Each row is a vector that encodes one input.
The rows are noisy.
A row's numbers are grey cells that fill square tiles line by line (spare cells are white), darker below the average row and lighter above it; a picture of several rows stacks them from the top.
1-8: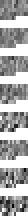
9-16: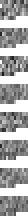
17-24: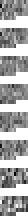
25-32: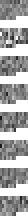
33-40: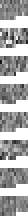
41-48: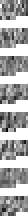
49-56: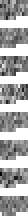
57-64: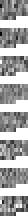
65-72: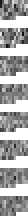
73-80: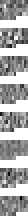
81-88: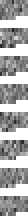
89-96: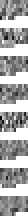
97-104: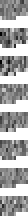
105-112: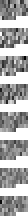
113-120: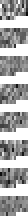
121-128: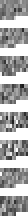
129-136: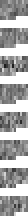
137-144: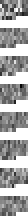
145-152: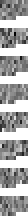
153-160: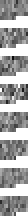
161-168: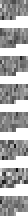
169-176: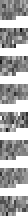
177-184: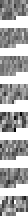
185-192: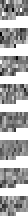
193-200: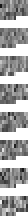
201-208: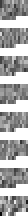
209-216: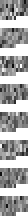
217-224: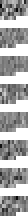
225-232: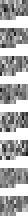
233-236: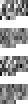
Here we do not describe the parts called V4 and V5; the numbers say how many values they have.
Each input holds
either a point on an 11-point line, a true/false value and a value of V5, or a value of V4.
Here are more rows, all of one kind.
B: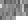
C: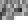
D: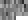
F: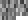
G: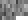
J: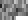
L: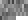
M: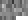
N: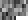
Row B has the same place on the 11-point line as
D and L.
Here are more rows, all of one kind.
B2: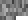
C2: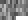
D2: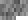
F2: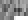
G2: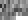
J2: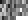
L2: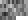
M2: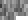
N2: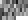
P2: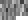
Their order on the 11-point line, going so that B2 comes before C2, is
B2, C2, J2, M2, L2, D2, F2, N2, G2, P2.
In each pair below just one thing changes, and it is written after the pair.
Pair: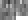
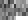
the value of V5
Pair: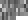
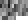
the value of V5
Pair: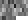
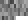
the place on the 11-point line
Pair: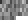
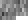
the place on the 11-point line
